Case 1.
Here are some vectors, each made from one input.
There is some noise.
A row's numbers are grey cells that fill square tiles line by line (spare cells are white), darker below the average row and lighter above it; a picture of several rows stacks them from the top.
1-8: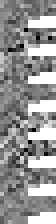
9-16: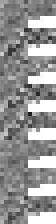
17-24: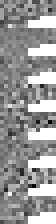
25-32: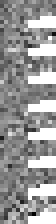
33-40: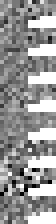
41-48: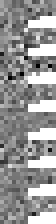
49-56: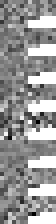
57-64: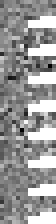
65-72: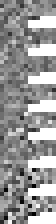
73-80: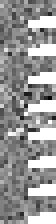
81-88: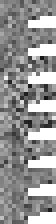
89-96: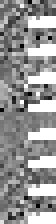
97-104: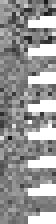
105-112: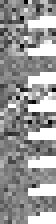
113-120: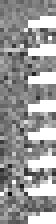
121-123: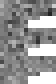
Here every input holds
either one of 8 labels, or a point on a 9-point line.
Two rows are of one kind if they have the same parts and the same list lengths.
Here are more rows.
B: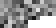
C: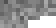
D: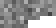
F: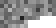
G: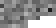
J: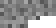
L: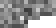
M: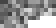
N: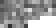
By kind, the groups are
B, C, D, L, M, N
F, G, J

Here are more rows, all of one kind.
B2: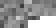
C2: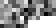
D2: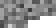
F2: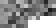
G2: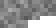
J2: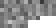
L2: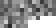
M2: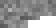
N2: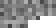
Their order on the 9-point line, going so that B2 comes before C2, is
J2, N2, L2, B2, F2, D2, G2, C2, M2.
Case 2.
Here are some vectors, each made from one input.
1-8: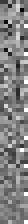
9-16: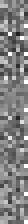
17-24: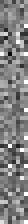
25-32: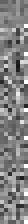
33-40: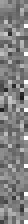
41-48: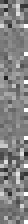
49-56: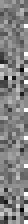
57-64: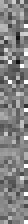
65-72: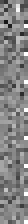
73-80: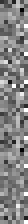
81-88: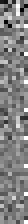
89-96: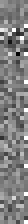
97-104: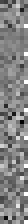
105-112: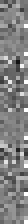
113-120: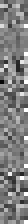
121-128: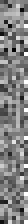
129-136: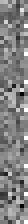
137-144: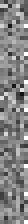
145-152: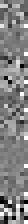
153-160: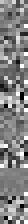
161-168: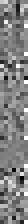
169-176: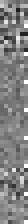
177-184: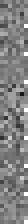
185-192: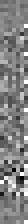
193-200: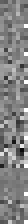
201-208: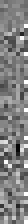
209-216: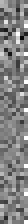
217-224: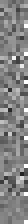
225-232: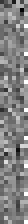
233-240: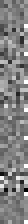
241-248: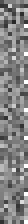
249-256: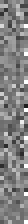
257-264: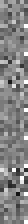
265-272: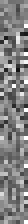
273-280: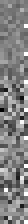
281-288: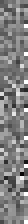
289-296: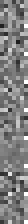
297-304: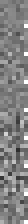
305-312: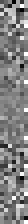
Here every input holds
either a point on a 9-point circle, or a point on each of two 15-point lines.
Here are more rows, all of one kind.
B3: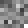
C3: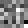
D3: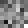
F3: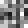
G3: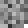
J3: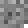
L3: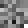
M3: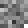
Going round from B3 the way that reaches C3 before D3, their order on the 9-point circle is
B3, M3, F3, J3, G3, C3, D3, L3.
